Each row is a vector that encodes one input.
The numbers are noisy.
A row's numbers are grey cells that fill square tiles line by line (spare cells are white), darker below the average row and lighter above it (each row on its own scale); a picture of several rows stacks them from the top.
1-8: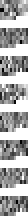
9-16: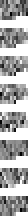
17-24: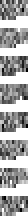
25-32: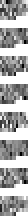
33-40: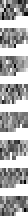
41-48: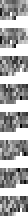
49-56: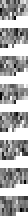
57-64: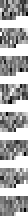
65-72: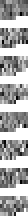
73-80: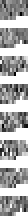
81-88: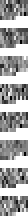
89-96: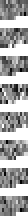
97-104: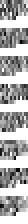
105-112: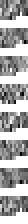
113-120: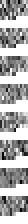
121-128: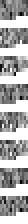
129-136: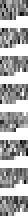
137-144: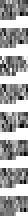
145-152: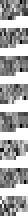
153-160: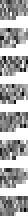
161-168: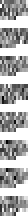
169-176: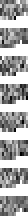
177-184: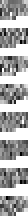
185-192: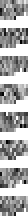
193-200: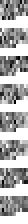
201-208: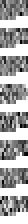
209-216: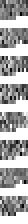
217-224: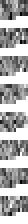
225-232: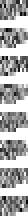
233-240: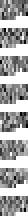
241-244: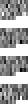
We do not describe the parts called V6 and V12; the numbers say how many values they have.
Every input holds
either a fixed value, or one of 7 labels and a value of V6, or a point on an 8-point line, a point on an 11-point line, a true/false value and a value of V12.
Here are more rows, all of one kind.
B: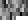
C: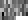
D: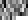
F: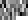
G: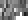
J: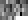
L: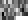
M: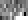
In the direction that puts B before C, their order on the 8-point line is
D, B, G, F, L, M, C, J.
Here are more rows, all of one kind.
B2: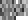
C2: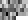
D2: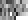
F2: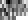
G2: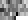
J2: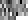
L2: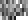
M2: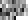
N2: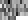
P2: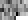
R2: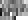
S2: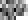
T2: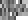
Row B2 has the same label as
R2 and T2.
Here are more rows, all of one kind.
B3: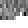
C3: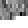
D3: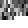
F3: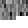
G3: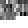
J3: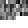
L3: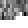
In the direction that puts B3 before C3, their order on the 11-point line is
D3, F3, J3, G3, B3, L3, C3.
